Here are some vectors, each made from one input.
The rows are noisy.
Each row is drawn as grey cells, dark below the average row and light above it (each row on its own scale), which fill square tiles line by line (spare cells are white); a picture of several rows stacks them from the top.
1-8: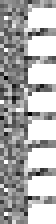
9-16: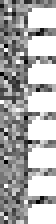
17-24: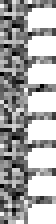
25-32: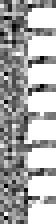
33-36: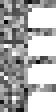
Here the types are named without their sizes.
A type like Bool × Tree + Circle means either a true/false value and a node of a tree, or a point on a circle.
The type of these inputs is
Bool × Line × Line.
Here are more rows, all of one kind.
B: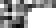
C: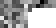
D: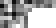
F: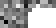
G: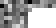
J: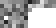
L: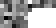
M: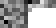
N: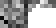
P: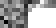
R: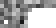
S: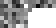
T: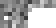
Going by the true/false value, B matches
J, R and T.
